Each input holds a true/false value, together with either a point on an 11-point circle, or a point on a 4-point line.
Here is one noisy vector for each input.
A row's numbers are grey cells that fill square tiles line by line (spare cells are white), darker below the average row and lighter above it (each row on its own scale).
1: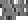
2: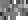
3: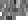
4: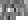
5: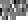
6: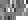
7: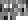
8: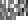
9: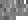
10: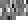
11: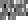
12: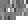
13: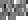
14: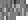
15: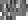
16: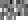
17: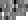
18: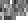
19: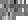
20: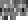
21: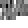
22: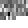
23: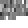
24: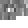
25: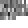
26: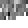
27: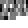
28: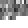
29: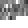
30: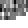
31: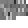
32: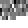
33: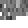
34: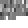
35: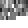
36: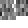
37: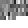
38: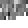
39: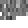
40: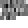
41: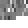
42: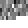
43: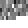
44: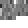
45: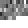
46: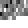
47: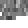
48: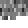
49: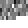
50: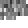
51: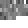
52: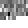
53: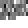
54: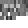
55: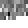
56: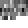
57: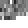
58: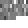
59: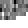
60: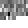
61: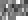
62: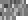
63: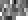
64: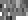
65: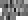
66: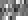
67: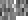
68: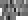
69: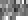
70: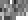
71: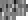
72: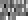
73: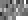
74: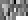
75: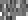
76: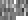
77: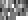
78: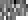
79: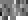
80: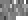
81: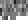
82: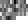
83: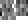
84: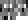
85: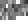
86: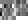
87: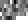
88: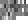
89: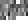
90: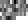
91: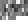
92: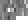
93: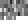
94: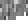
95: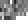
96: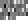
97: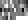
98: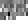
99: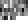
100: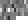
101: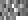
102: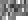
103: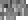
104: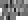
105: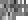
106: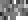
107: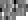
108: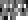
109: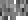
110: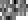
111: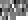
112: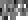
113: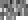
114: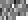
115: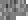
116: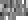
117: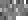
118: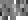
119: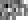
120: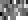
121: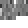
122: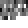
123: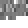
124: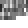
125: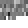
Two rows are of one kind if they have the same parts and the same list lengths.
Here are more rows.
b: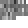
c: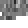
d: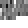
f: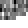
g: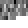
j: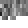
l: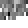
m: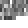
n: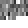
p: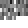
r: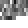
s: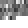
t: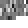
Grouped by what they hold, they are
b, l, n, s
c, d, f, g, j, m, p, r, t

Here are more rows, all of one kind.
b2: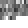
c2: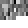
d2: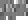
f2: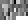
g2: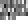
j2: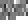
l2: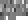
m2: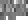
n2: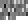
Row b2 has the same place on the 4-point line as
d2, l2 and m2.
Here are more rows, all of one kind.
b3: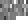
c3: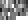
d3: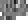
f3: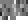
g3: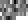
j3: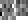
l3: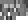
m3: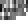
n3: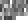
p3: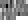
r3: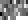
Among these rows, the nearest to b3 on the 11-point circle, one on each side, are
m3 and r3.
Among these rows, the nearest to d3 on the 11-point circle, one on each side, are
g3 and p3.
